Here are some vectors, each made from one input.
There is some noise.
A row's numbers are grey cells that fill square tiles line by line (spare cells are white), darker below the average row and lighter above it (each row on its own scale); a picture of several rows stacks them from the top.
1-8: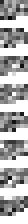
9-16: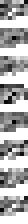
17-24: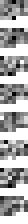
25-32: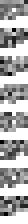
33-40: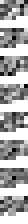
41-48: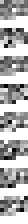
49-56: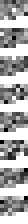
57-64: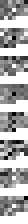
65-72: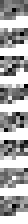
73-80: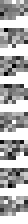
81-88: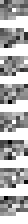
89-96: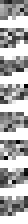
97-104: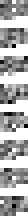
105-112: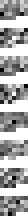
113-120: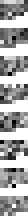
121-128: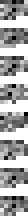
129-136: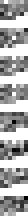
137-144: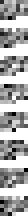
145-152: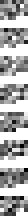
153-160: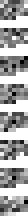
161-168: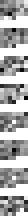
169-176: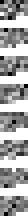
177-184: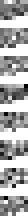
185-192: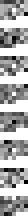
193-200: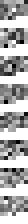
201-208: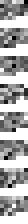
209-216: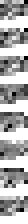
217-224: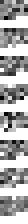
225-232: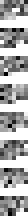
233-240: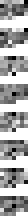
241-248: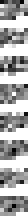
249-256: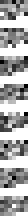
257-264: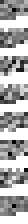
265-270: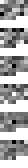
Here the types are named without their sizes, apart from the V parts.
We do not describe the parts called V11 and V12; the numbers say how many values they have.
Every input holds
a point on a circle, a true/false value, a value of V11 and a value of V12.
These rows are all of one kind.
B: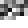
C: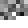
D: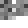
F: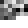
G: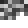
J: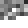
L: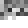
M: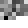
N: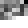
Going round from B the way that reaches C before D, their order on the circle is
B, J, C, L, F, M, G, N, D.
